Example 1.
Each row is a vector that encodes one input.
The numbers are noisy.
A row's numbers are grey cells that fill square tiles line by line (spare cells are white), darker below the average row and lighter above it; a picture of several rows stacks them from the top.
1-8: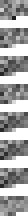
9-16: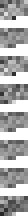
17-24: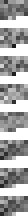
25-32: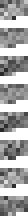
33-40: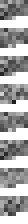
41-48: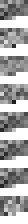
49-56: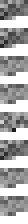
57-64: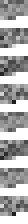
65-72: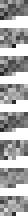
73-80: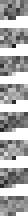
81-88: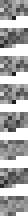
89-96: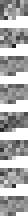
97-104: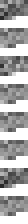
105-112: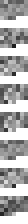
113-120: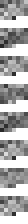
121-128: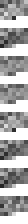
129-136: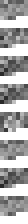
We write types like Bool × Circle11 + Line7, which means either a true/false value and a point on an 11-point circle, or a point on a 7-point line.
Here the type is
Bool × Bool × Bool.
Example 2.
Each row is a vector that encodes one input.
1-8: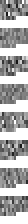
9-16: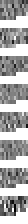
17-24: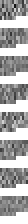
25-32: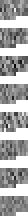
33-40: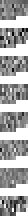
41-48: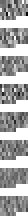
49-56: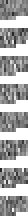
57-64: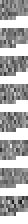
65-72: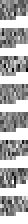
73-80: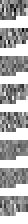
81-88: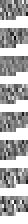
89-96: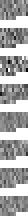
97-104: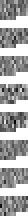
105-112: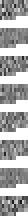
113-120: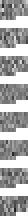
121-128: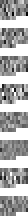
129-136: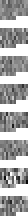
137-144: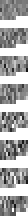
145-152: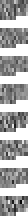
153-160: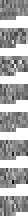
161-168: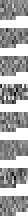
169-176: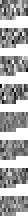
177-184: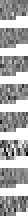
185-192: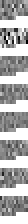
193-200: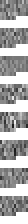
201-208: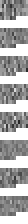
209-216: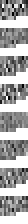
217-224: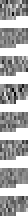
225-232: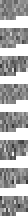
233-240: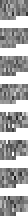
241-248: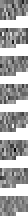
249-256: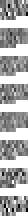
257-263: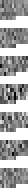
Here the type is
Line6 × Line6.
